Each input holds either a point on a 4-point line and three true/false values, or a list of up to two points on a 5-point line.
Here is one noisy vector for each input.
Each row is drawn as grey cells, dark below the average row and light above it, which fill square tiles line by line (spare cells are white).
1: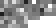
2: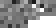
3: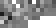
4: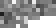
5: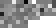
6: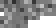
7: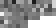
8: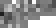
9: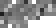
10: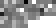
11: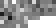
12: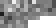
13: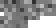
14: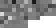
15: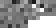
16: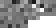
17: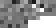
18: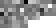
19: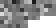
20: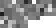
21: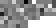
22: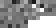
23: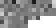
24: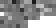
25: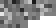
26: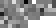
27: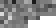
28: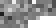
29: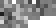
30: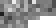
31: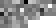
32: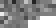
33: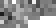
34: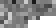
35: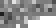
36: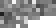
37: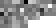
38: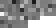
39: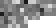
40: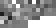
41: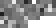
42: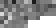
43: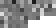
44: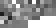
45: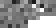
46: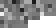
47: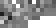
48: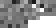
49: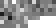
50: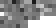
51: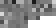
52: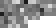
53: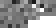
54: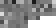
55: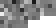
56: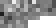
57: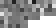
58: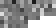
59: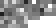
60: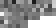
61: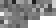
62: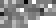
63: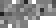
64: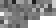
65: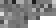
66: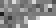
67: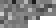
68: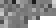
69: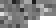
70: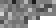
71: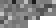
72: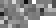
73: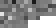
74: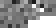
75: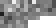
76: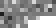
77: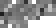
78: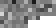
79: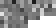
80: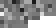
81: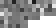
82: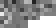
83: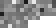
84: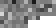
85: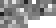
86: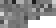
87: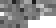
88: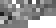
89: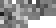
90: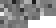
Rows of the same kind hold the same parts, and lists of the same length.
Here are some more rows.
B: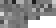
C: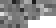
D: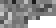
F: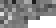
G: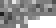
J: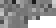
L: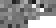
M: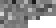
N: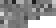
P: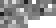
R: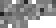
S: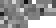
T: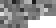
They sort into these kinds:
B, J, N
C, D, F, M, T
G, P, R, S
L

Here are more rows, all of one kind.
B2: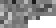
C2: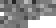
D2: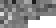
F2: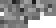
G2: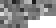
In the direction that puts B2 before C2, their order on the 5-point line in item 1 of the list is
B2, D2, C2, G2, F2.
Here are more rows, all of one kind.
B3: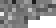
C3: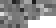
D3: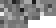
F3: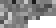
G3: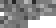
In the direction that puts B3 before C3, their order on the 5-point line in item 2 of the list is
F3, D3, B3, G3, C3.
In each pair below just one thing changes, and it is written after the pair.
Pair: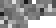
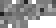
one of the three true/false values
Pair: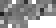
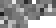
one of the three true/false values
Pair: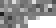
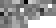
one of the three true/false values
